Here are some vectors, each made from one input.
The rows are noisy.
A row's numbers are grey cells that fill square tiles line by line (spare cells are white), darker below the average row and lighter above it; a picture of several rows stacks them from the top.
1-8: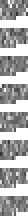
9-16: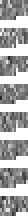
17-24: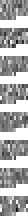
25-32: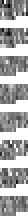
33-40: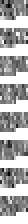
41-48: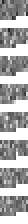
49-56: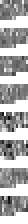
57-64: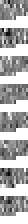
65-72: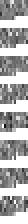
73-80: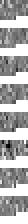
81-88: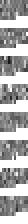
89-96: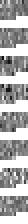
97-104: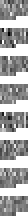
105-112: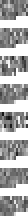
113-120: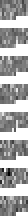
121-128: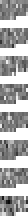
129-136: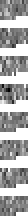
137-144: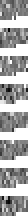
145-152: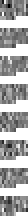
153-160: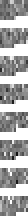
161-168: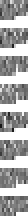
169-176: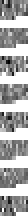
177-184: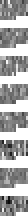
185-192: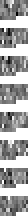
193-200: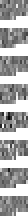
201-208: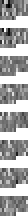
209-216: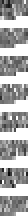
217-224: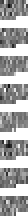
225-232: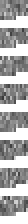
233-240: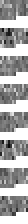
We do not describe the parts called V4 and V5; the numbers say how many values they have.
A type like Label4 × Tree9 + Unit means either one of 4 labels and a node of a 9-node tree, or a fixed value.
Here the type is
(Bool × Bool × Bool × Bool + V5) × V4 + Tree11.
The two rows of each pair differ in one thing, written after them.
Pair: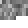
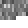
the value of V5
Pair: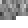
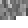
the value of V5
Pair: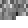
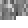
the value of V5
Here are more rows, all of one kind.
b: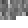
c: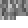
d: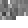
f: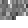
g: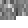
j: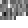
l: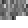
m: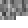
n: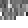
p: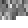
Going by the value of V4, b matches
d, f and l.
